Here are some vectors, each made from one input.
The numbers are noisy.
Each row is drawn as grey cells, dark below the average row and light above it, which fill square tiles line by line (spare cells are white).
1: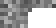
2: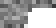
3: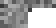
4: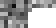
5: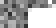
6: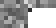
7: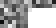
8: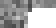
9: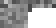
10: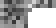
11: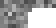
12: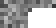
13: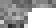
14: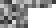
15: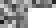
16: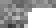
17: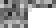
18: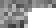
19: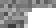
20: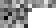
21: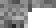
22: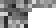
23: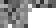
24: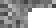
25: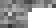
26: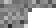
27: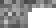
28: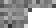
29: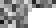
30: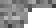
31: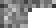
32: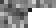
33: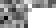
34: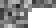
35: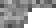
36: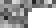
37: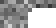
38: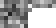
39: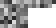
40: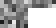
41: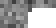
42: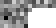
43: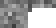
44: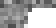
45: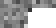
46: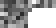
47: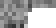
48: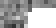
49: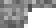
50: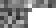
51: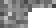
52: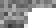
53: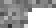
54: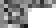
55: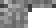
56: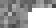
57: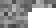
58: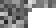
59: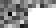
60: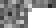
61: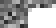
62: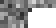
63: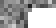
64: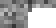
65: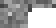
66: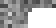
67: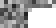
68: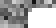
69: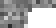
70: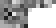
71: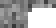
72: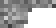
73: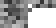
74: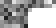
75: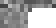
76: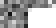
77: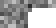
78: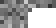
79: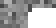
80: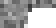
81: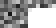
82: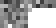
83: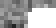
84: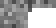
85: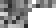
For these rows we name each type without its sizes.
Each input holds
either a label and a point on a line, or three true/false values.
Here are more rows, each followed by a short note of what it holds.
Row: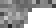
three true/false values
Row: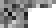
a label and a point on a line
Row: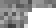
three true/false values
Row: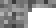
three true/false values
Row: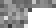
three true/false values
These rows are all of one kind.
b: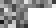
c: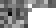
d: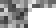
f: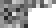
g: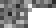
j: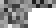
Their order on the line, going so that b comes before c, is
f, b, j, g, c, d.
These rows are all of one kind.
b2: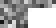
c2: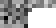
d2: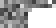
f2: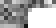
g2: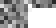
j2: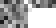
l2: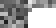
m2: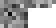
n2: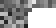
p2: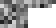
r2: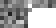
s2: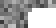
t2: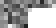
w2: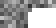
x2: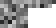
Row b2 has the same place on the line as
f2, s2, t2 and w2.
